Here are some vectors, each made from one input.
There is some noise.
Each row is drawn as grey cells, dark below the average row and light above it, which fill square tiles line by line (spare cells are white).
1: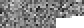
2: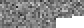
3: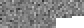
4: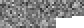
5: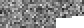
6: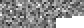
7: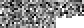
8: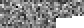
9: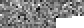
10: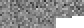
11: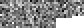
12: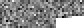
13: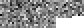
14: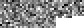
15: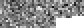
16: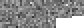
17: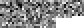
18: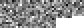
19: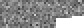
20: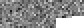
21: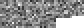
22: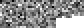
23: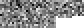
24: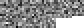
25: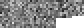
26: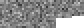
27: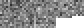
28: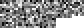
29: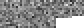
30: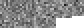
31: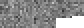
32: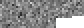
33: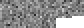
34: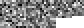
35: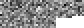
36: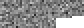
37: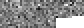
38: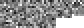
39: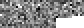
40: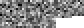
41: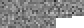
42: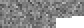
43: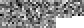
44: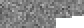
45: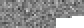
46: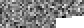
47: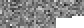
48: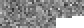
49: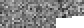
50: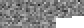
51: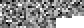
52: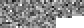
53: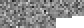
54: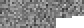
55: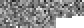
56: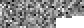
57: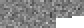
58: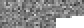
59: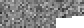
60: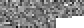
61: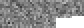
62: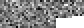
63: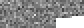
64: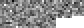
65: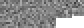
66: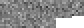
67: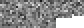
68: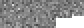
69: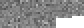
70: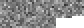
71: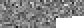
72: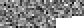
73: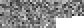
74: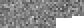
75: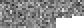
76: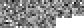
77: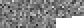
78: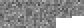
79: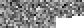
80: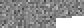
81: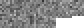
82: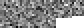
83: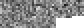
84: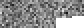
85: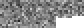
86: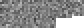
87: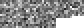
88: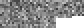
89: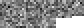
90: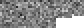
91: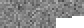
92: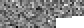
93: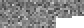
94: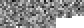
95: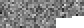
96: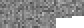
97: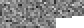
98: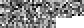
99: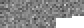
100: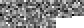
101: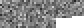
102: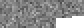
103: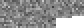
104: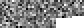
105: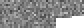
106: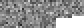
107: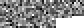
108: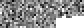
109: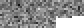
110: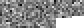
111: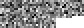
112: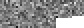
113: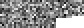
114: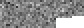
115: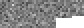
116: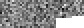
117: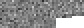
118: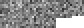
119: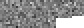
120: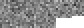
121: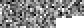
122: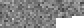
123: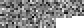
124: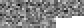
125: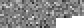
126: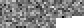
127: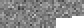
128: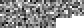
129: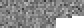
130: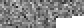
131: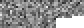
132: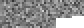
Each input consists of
one of 7 labels and a point on a 7-point line, together with either a fixed value, or a node of an 11-node tree.
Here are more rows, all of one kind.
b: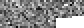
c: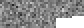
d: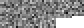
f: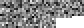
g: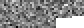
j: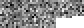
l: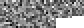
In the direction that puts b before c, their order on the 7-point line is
l, b, d, g, f, j, c.
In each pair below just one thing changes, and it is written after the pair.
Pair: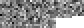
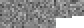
the place on the 7-point line
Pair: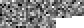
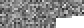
the label
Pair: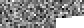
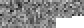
the place on the 7-point line
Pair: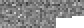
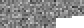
the node of the tree
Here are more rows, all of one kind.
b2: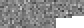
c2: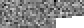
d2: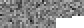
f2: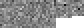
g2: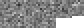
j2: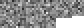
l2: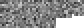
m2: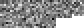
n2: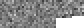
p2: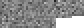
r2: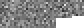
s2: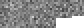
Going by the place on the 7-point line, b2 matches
f2 and g2.
